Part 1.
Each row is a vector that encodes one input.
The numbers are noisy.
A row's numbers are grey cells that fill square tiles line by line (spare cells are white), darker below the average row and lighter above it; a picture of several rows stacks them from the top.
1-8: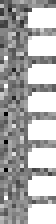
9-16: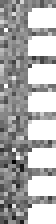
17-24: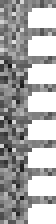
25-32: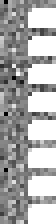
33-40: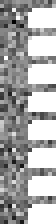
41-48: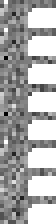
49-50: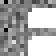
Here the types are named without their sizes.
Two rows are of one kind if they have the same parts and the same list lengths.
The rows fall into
2 kinds.
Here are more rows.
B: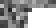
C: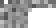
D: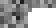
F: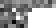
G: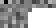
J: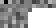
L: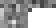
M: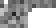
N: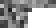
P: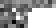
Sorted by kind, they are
B, F, N, P
C, D, G, J, L, M

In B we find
a point on a line.
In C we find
three true/false values.
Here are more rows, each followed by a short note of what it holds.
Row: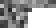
a point on a line
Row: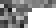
a point on a line
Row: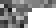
a point on a line
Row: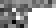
a point on a line
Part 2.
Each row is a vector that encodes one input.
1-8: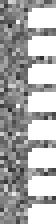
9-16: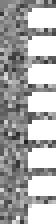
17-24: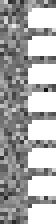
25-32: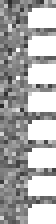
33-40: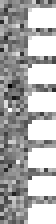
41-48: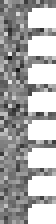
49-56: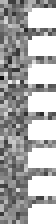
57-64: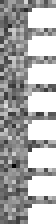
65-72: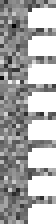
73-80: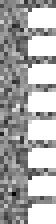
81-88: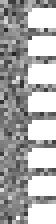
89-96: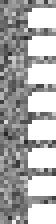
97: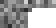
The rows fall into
2 kinds.
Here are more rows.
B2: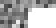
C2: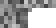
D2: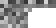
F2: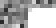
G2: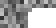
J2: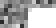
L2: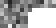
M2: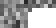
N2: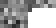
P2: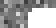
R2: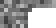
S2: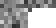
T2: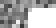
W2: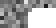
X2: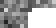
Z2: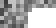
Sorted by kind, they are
B2, F2, J2, T2, Z2
C2, D2, G2, L2, M2, N2, P2, R2, S2, W2, X2

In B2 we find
a point on a 6-point line.
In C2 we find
a point on a 6-point line and three true/false values.
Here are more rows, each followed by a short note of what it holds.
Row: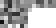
a point on a 6-point line
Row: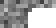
a point on a 6-point line and three true/false values
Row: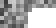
a point on a 6-point line
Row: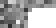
a point on a 6-point line
